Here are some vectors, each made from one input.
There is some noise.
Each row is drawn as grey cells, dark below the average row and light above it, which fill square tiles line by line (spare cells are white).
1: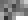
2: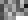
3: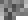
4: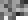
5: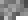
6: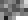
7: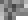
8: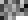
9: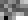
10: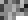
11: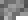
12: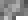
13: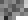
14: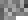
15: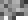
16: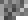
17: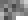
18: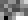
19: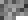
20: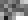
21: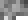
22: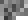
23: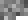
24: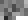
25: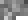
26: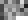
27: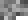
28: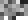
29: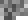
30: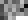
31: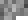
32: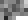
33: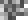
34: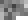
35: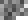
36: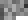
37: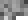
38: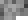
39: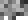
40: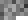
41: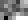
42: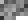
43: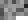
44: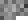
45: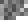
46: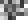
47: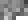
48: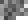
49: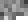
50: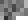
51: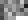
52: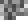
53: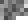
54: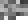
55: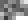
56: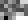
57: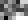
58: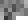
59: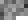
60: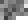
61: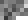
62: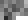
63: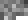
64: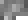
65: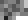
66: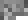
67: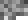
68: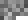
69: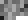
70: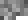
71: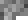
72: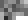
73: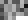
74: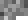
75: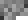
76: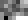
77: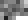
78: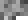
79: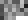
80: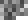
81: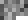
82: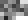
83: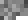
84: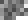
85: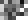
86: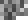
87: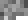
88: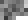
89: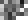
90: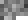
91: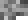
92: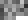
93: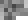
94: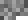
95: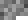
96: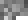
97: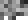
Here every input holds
either a point on each of three 4-point lines, or a point on a 5-point line.
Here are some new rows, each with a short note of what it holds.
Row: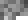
a point on each of three 4-point lines
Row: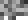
a point on each of three 4-point lines
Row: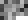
a point on each of three 4-point lines
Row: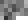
a point on a 5-point line
